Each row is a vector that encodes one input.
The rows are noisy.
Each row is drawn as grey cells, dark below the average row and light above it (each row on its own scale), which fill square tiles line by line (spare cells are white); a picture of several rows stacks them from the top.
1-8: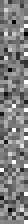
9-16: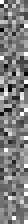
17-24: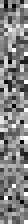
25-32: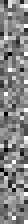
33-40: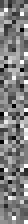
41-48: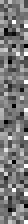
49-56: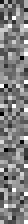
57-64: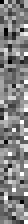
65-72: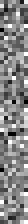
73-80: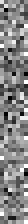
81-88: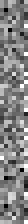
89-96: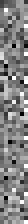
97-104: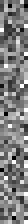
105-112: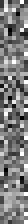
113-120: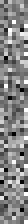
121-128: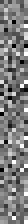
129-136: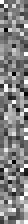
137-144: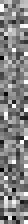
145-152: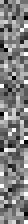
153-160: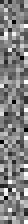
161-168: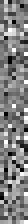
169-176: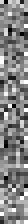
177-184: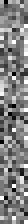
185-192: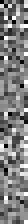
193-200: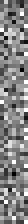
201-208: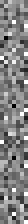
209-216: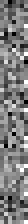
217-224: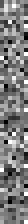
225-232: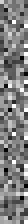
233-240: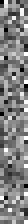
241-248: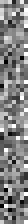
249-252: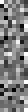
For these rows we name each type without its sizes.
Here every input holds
either two labels, or five true/false values.
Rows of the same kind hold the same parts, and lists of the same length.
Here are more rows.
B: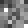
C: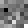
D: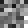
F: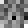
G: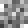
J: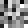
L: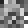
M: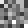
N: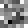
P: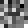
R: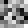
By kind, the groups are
B, C, D, F, J, L, M, P, R
G, N

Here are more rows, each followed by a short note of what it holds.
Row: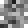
two labels
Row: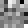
five true/false values
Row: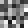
five true/false values
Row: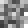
two labels
